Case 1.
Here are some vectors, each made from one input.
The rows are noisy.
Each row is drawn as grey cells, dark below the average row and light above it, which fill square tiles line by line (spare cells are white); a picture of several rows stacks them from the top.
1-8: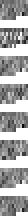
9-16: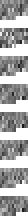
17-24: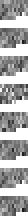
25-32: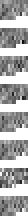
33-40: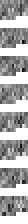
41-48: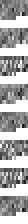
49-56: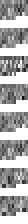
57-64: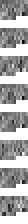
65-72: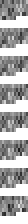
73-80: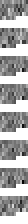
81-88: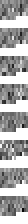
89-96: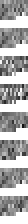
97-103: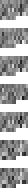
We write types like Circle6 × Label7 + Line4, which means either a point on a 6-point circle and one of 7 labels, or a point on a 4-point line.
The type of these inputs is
Bool × List2(Line5).
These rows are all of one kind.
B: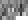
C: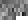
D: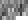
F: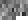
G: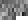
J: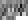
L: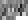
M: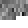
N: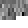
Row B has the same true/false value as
D, J and L.
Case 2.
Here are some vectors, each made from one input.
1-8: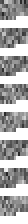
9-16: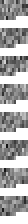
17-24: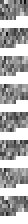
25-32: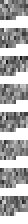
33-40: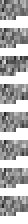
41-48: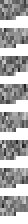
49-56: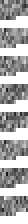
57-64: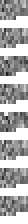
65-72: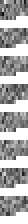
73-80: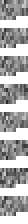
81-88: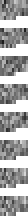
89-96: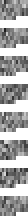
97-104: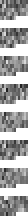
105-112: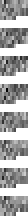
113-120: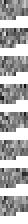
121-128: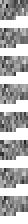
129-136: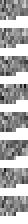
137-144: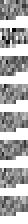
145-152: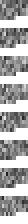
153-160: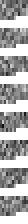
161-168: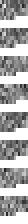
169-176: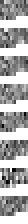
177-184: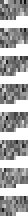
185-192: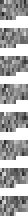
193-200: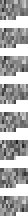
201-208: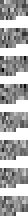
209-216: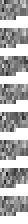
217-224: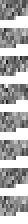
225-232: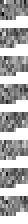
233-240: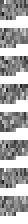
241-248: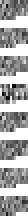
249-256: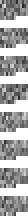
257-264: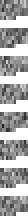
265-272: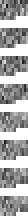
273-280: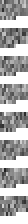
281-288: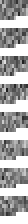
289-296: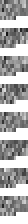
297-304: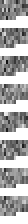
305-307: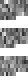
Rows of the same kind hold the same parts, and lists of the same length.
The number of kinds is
4.
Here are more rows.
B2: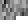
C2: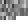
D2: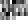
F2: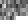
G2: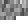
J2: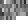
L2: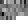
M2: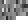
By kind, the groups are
B2, C2, G2
D2
F2
J2, L2, M2

